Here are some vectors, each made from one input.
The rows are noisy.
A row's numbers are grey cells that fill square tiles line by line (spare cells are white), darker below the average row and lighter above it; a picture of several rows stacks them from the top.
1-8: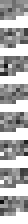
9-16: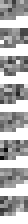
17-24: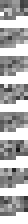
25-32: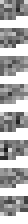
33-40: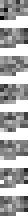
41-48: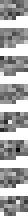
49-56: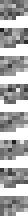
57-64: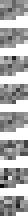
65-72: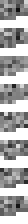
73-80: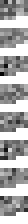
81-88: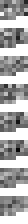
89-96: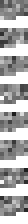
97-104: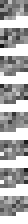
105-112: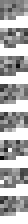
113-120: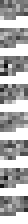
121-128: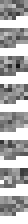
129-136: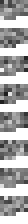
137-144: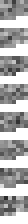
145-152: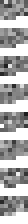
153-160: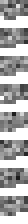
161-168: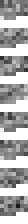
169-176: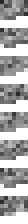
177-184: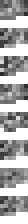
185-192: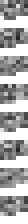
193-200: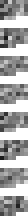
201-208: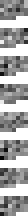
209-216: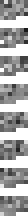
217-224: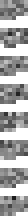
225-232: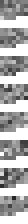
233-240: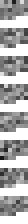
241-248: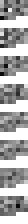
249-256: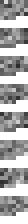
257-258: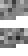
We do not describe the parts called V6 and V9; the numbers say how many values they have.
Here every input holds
either a node of a 12-node tree, or a true/false value and a value of V6, or a value of V9.
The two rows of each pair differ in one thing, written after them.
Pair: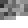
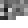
the true/false value
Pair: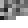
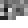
the value of V6
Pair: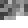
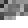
the value of V6
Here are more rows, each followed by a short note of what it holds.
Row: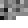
a true/false value and a value of V6
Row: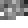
a value of V9
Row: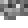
a value of V9
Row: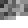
a true/false value and a value of V6
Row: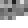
a node of a 12-node tree
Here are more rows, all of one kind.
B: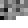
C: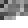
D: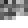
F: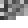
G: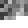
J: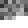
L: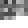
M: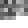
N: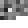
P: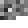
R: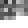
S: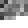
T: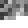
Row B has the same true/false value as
F, N and P.
